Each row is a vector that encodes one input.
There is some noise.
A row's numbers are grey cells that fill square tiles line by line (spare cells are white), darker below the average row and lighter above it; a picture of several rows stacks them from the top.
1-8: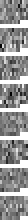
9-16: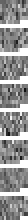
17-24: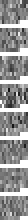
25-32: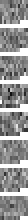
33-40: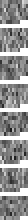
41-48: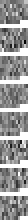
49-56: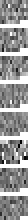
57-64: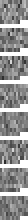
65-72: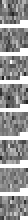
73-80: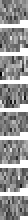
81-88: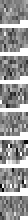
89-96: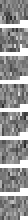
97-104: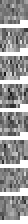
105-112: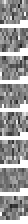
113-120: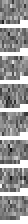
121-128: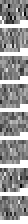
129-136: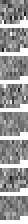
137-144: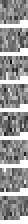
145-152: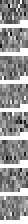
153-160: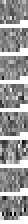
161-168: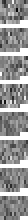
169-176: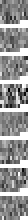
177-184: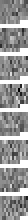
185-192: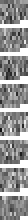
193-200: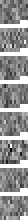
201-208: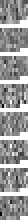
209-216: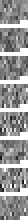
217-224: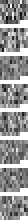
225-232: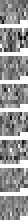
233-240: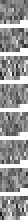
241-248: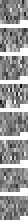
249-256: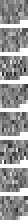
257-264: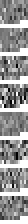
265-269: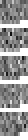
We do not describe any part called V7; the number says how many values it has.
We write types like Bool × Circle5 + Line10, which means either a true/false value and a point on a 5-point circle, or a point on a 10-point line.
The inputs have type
Bool × V7 + Circle14 + Unit.
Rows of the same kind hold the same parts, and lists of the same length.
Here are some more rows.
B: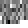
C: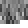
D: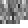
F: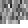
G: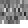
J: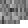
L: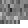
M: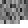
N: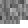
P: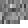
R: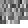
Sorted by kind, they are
B, D, J, L, P
C, F, G, M, N
R

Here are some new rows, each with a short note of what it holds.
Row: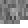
a true/false value and a value of V7
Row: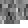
a true/false value and a value of V7
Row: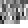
a point on a 14-point circle
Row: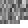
a fixed value
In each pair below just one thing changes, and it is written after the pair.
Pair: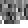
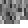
the value of V7
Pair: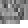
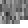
the true/false value
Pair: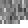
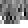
the true/false value
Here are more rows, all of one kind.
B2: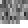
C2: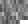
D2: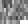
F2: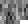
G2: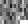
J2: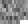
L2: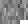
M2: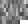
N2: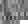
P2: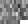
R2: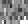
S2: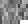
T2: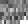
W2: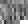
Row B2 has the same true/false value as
C2, F2, G2 and N2.
